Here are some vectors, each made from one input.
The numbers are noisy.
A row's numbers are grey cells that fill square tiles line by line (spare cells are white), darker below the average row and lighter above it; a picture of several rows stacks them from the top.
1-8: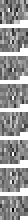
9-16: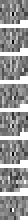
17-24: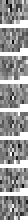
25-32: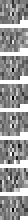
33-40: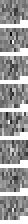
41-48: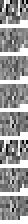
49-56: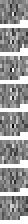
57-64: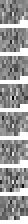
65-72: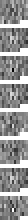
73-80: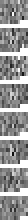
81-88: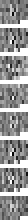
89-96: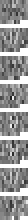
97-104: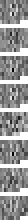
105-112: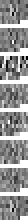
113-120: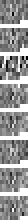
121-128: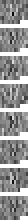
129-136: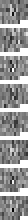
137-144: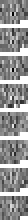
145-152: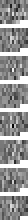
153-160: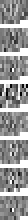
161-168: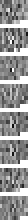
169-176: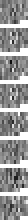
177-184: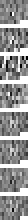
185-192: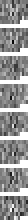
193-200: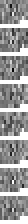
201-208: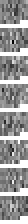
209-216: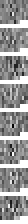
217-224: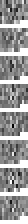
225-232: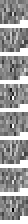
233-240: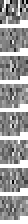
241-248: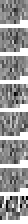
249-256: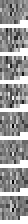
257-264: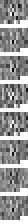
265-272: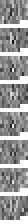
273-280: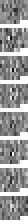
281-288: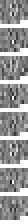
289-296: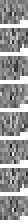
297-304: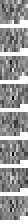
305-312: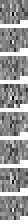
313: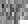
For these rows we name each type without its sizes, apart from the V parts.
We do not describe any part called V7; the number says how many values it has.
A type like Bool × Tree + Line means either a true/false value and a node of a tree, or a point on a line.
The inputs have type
List(Bool × V7).
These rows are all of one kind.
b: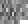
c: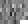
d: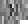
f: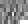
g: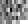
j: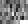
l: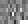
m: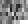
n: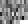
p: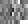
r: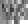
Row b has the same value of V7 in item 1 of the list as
g, m and r.
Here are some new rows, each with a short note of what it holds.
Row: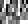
the empty list
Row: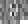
a list of one item
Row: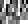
the empty list
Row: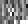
a list of one item
